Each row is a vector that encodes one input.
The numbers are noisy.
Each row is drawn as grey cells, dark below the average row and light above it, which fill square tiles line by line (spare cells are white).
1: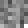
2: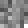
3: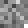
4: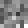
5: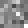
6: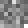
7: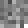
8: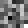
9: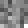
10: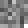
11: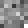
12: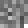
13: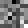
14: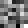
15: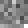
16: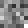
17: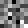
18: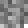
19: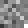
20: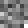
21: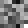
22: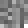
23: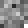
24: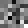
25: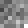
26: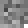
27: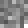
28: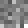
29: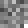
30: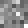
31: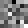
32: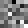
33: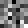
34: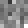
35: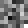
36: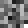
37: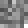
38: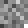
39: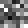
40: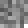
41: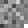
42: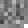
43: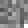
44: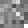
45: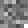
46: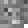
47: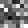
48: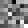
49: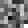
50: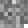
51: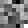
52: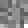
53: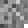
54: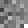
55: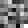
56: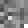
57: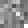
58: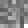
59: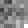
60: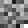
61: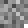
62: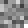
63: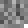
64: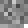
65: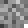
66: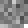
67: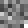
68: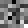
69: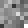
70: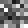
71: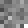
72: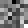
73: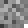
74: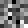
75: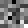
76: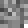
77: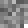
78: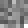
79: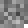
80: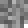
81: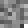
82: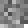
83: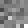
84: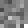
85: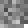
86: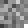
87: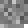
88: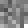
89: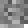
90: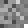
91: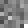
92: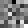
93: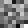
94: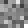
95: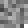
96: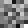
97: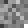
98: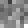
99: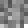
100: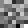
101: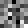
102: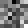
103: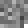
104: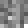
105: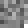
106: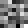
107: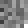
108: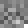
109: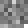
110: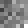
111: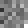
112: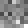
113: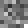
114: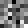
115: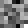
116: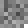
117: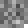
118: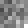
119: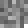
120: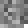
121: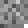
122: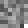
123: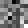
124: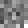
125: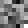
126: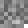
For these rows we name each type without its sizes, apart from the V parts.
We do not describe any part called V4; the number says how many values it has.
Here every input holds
either a true/false value and a value of V4, or a list of points on a line.
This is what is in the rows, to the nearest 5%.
About 25% of them hold a true/false value and a value of V4. The rest are lists of points on a line.
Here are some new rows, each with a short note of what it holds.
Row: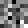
a true/false value and a value of V4
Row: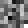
a true/false value and a value of V4
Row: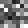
the empty list
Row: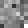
a list of one item
